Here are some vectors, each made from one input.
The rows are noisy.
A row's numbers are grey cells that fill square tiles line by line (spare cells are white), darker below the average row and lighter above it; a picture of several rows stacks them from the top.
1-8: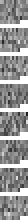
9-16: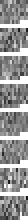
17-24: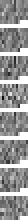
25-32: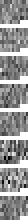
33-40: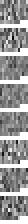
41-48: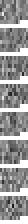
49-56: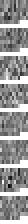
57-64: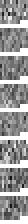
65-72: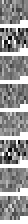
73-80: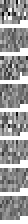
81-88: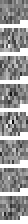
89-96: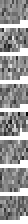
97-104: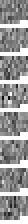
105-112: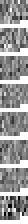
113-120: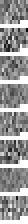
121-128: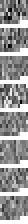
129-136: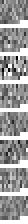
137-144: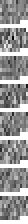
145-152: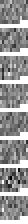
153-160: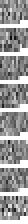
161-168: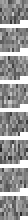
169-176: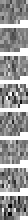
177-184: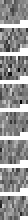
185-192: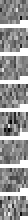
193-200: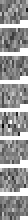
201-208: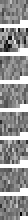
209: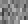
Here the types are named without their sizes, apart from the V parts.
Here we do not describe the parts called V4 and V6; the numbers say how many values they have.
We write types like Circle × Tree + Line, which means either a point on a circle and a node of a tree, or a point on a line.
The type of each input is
Label × (Tree + Unit) × V4 + Line × V6.
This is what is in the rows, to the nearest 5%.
About 60% of them hold a label and a value of V4, together with either a fixed value, or a node of a tree. The rest hold a point on a line and a value of V6.
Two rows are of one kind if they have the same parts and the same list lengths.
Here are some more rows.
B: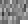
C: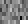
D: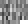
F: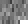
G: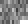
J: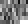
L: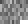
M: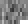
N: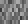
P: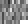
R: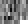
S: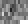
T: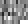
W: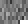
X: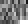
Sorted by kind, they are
B, D, G, J, L, T, X
C, F, N, P, W
M, R, S

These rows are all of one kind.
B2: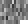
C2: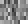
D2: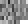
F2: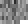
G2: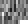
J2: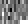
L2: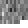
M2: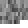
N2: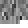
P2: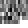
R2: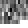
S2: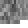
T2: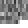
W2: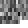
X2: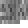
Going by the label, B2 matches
P2, T2, W2 and X2.
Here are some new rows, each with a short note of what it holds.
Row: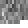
a label and a value of V4
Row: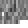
a label and a value of V4
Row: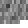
a label, a node of a tree and a value of V4
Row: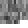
a label and a value of V4
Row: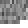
a point on a line and a value of V6
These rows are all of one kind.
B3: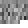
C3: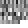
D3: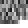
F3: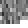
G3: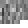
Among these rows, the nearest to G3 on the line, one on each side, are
B3 and D3.
